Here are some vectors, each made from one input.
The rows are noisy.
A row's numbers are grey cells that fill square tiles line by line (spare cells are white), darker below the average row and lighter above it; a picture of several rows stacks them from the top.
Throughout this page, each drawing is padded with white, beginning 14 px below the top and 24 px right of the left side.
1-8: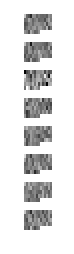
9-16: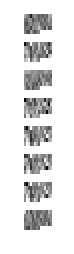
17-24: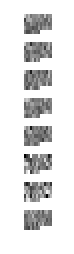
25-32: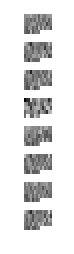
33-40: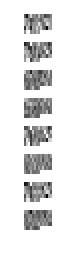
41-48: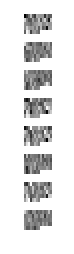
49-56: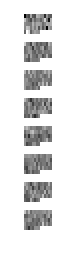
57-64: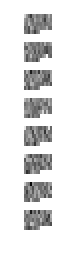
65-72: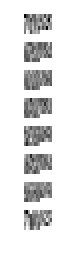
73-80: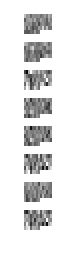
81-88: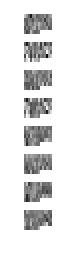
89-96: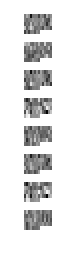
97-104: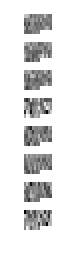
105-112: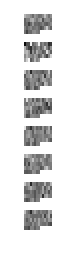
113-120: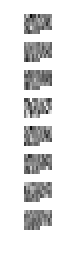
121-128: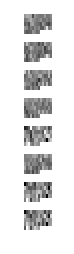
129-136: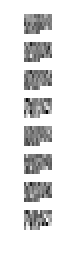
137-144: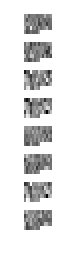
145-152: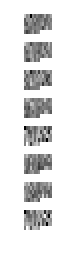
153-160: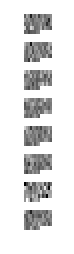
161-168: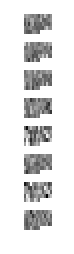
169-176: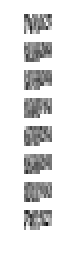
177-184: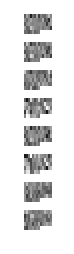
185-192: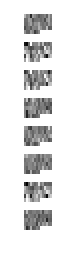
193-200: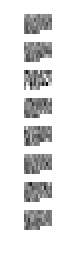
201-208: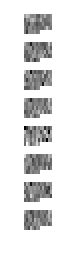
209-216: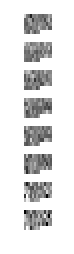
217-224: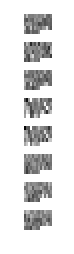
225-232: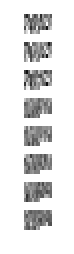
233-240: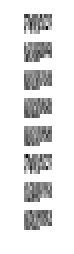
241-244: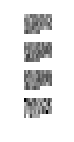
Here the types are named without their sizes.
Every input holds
a true/false value, together with either a fixed value, or a point on each of two lines.
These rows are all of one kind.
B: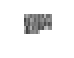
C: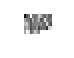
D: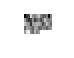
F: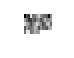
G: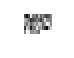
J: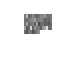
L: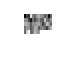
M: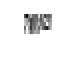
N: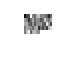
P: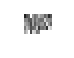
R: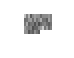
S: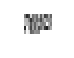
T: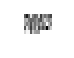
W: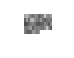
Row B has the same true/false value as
J, R and W.
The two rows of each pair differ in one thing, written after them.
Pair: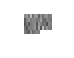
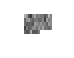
the place on one of the two lines
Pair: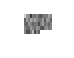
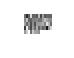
the true/false value
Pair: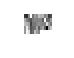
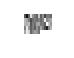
the place on one of the two lines
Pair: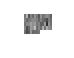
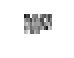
the true/false value
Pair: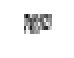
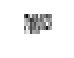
the place on one of the two lines
